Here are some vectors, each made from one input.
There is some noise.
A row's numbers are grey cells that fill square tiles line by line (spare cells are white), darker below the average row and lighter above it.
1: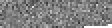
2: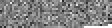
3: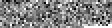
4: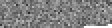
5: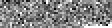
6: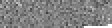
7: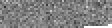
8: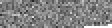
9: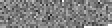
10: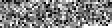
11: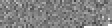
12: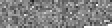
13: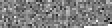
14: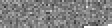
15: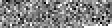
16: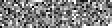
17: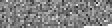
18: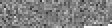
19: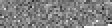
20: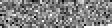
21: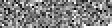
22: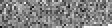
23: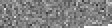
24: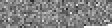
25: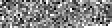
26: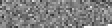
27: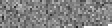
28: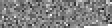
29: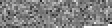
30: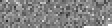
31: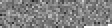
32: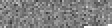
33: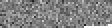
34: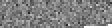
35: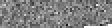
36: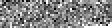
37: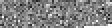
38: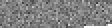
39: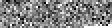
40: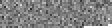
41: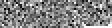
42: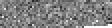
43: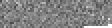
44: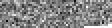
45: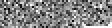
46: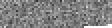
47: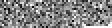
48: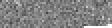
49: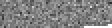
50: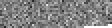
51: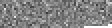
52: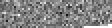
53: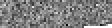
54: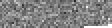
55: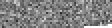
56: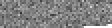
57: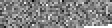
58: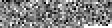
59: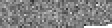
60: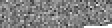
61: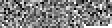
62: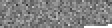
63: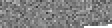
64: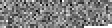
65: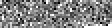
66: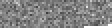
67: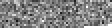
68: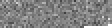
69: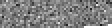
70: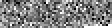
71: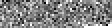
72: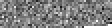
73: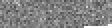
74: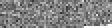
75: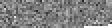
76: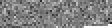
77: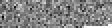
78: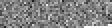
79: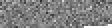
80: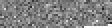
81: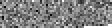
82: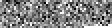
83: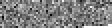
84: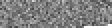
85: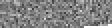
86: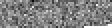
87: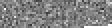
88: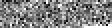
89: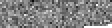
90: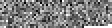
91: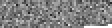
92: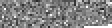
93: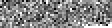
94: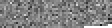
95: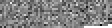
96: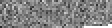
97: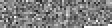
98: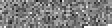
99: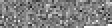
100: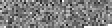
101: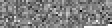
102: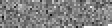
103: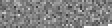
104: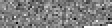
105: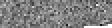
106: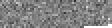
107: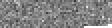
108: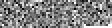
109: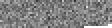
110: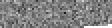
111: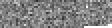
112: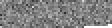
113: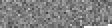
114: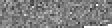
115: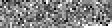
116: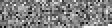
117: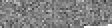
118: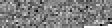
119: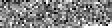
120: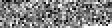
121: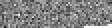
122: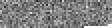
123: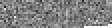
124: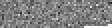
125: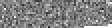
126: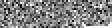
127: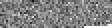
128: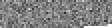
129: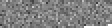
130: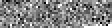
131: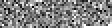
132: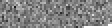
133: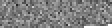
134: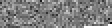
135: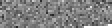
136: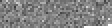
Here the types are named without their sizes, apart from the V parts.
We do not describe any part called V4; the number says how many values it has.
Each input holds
either a true/false value and a value of V4, or a list of points on a line.
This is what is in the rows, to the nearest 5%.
About 15% of them hold a true/false value and a value of V4. The rest are lists of points on a line.
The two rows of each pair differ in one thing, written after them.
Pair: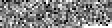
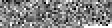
the value of V4
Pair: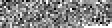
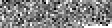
the true/false value
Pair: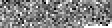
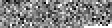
the true/false value
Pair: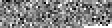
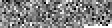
the true/false value
